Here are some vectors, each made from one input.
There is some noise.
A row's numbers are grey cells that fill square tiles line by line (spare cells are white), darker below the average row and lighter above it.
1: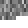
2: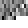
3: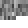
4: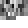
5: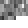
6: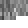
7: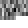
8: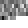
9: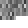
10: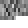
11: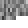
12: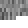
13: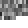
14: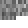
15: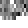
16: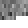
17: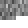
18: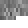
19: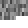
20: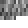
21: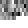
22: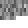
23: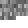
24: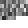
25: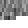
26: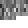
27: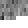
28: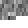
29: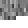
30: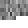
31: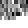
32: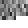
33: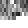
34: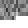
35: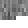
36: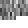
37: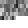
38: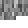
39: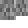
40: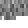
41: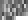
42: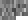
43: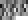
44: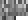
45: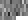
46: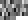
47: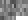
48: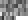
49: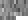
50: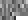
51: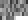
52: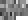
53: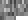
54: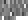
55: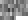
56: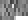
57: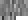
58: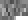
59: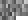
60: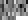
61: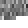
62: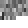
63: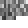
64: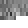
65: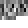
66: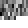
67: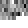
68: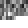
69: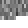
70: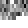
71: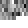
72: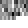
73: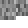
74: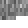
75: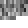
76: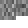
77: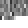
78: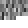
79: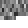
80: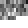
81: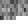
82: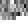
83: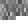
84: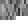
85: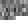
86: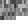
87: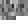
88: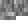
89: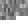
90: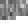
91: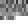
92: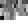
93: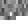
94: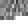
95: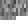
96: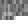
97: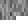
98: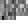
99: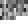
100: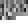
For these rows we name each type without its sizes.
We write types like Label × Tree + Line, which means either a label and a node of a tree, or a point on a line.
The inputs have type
Label × (Label + Tree) + Unit.
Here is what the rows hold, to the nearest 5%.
About 10% of them hold a fixed value. The rest hold a label, together with either a label, or a node of a tree.
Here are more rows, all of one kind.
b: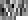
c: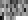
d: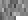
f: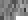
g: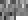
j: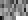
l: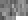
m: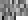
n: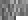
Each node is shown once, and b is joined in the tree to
g and j.
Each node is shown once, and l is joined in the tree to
g and n.
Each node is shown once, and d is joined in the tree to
f.
